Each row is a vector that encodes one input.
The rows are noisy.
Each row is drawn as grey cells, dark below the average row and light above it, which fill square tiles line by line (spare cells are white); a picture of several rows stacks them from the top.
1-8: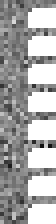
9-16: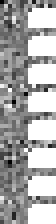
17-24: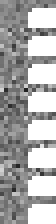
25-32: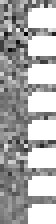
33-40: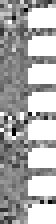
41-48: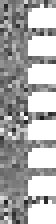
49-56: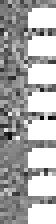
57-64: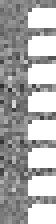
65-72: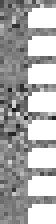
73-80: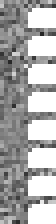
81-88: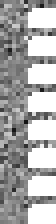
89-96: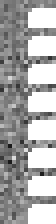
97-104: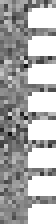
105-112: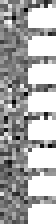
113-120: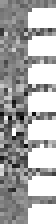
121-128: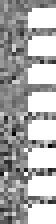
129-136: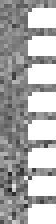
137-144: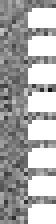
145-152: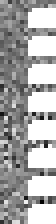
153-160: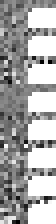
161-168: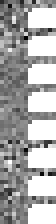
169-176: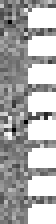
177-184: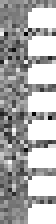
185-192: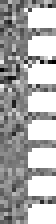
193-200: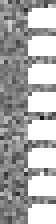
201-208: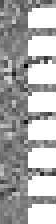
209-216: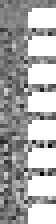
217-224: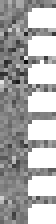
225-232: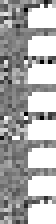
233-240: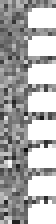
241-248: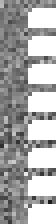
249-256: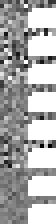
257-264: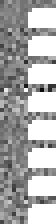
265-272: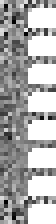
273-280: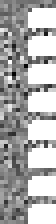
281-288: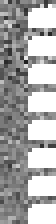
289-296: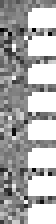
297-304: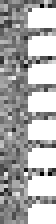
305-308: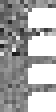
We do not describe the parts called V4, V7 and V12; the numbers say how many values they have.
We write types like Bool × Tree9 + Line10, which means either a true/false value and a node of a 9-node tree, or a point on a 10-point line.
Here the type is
Bool × V4 × V7 + Label8 × Line5 × V12 + Line11.
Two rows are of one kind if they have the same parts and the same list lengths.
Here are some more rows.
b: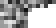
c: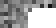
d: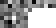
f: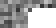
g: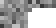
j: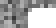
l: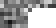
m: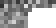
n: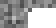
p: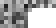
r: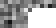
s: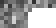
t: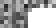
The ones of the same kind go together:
b, f, g, l, n, r
c, j, m, s
d, p, t

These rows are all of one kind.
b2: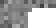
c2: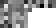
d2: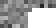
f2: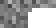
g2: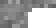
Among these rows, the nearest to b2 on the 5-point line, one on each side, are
c2 and f2.
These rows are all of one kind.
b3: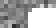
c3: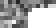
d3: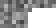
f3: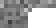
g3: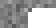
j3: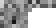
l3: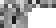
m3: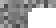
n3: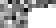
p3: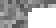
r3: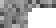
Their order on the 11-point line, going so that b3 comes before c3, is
b3, l3, g3, m3, d3, n3, f3, p3, j3, r3, c3.
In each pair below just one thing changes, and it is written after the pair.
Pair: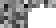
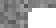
the true/false value
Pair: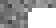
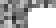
the value of V7
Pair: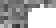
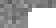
the true/false value
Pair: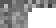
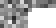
the value of V7
